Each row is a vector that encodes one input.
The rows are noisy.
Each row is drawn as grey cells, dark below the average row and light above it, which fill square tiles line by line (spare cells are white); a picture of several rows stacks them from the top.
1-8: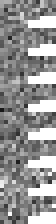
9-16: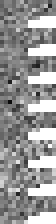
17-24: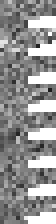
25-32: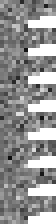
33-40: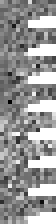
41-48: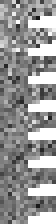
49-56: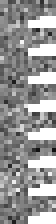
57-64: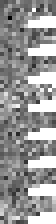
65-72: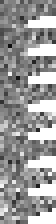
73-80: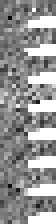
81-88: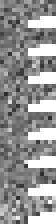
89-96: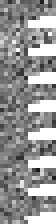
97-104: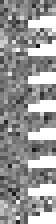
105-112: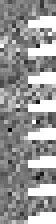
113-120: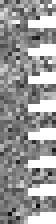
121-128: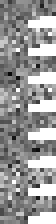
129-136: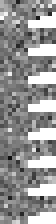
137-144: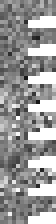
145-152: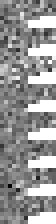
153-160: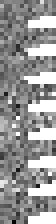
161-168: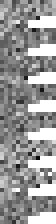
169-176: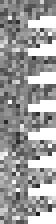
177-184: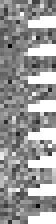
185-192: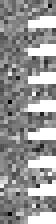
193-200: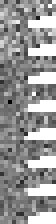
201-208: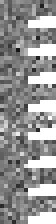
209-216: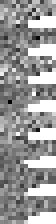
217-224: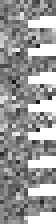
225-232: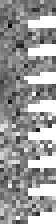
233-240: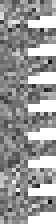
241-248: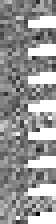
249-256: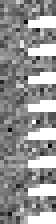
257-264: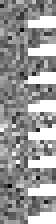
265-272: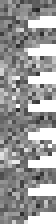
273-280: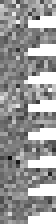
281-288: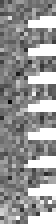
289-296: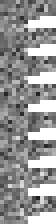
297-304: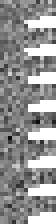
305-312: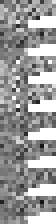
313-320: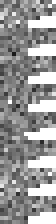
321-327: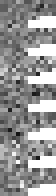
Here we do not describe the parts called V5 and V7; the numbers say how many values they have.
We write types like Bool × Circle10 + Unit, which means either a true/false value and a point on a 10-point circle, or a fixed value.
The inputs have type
Label10 × (Unit + V5 × V7) + Line9.
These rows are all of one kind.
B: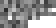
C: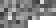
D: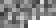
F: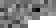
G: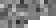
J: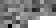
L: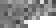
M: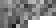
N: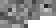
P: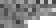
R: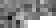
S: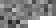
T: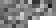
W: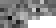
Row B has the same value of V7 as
G, M, T and W.
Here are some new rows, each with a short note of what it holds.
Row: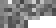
one of 10 labels, a value of V5 and a value of V7
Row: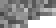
one of 10 labels, a value of V5 and a value of V7
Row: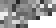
a point on a 9-point line
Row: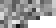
a point on a 9-point line
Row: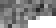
one of 10 labels
